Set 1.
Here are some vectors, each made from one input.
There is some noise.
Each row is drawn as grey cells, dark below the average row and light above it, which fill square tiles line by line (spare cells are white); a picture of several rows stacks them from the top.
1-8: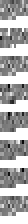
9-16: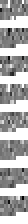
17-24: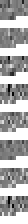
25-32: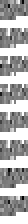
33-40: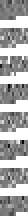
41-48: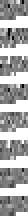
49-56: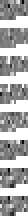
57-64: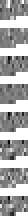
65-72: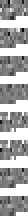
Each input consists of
a node of a 10-node tree.
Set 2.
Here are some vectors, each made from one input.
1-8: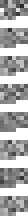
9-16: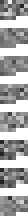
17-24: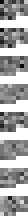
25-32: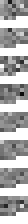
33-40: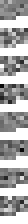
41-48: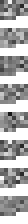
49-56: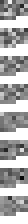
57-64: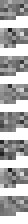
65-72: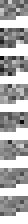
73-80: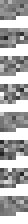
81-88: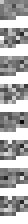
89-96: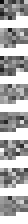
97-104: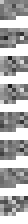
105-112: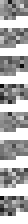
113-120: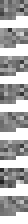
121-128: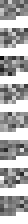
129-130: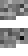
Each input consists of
a node of a 16-node tree.
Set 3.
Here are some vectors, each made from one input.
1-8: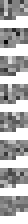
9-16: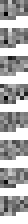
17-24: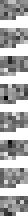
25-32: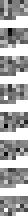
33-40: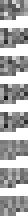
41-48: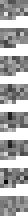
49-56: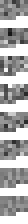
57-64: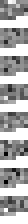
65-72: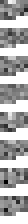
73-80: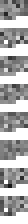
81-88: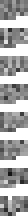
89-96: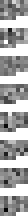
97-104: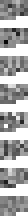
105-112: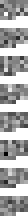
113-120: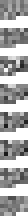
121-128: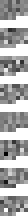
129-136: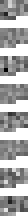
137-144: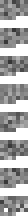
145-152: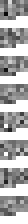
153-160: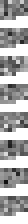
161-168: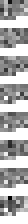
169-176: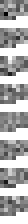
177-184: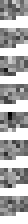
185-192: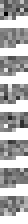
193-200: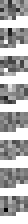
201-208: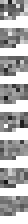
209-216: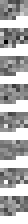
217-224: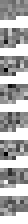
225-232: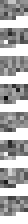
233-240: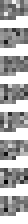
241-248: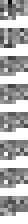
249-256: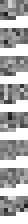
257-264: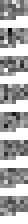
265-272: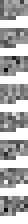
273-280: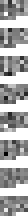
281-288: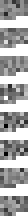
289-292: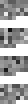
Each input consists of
four true/false values.
